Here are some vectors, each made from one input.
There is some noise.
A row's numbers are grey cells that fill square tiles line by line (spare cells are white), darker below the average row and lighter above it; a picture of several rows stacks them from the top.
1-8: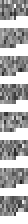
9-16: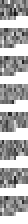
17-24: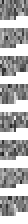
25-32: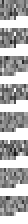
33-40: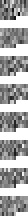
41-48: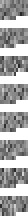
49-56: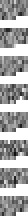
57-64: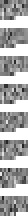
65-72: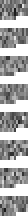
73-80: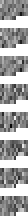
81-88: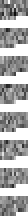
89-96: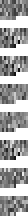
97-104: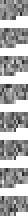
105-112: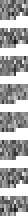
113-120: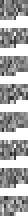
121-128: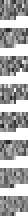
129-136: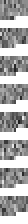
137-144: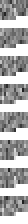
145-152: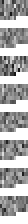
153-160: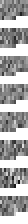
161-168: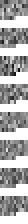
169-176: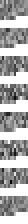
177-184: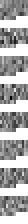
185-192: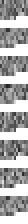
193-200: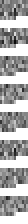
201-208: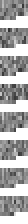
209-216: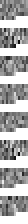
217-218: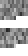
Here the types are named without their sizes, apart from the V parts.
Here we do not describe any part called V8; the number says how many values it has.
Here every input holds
either a true/false value and a value of V8, or a list of points on a line.
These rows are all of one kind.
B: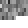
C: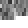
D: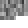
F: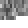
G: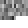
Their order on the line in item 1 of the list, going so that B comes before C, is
G, D, F, B, C.
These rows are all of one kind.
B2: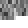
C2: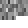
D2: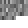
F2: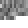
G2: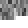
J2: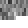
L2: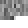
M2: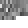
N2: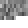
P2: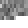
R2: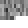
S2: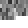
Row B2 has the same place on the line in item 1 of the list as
G2, J2 and S2.
